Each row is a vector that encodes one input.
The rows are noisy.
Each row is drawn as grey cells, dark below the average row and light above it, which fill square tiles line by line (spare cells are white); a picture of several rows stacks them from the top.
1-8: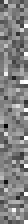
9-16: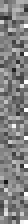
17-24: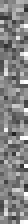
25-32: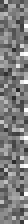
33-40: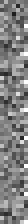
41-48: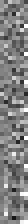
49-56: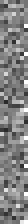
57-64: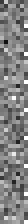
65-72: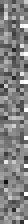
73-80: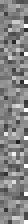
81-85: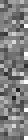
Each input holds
either a point on an 11-point circle, or a point on a 6-point line.
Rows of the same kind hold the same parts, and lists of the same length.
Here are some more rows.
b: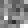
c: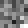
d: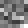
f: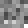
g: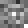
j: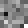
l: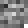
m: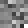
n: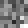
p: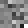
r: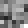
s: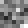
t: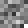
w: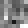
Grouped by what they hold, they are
b, c, d, n, r, s, w
f, g, j, l, m, p, t

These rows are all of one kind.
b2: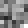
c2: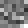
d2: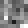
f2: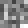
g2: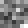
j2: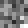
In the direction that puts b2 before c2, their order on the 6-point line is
b2, g2, c2, j2, d2, f2.
